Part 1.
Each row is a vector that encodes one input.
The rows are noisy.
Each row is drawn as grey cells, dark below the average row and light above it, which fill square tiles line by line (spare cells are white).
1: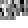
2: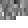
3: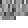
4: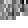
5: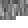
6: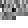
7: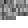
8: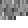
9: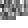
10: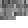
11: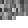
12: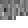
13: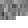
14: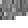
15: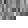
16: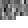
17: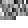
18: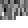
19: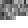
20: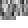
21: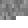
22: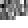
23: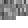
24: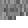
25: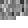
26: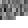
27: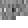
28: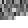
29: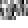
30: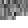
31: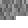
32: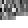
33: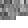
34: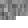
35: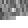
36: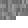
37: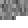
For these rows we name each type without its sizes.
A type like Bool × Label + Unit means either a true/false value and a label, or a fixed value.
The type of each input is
Line × Line.
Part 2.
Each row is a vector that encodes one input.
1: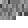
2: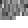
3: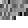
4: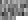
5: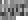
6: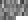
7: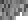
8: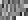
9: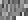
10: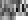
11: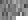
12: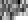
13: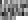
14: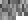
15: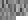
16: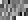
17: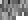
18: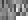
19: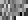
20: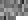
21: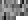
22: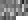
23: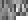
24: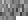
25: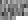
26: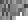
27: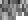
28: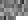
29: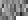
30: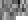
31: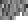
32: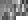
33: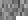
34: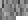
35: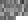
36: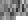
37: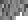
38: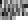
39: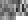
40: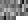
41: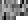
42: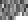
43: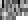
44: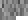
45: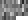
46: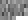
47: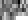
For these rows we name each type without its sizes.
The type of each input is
Line.
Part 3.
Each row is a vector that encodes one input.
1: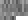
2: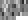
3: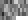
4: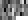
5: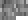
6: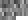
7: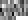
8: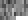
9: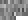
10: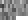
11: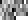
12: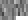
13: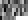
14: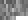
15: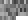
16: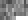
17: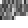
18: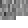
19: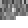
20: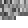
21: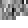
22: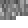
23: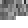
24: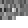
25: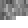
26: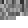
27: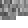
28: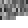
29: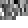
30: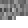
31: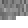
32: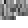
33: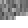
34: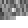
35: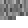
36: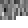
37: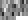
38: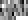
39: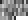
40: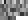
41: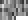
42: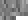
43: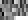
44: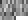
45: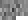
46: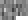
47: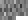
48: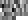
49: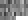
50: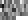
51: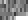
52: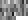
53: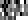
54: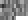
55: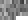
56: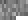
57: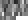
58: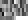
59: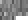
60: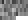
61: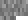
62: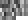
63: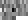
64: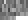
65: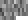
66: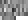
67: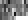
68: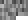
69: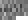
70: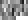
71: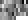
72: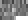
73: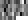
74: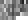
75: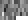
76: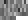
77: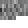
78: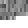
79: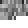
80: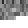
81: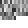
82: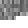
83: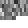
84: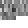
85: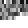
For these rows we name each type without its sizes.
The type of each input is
Line × Line.
